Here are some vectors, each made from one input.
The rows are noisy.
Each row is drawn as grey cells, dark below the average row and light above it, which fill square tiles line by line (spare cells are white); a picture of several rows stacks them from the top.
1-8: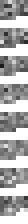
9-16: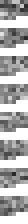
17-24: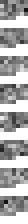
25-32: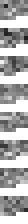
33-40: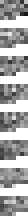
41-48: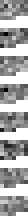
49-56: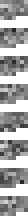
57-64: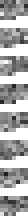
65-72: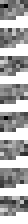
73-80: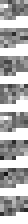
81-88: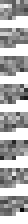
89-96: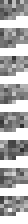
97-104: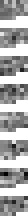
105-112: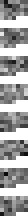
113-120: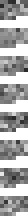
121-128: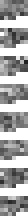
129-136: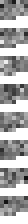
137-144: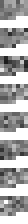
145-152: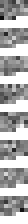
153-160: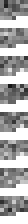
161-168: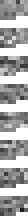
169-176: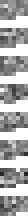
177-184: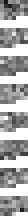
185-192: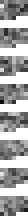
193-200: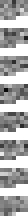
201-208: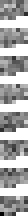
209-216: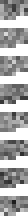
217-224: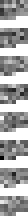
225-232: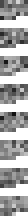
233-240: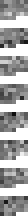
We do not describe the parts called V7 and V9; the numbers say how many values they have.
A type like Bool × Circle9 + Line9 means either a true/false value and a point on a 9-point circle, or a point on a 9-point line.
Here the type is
(Bool × Circle6 + V7) × (Line11 + V9).
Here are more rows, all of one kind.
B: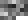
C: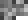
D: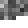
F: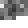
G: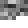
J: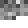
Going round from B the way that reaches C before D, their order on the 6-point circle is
B, G, J, C, F, D.
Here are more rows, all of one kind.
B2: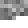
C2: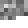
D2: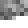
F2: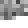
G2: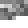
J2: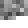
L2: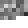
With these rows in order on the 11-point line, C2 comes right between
G2 and L2.
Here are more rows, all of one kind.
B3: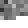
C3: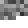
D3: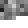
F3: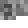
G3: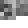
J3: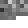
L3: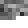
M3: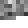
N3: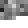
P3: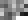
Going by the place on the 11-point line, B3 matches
D3, J3, L3 and N3.
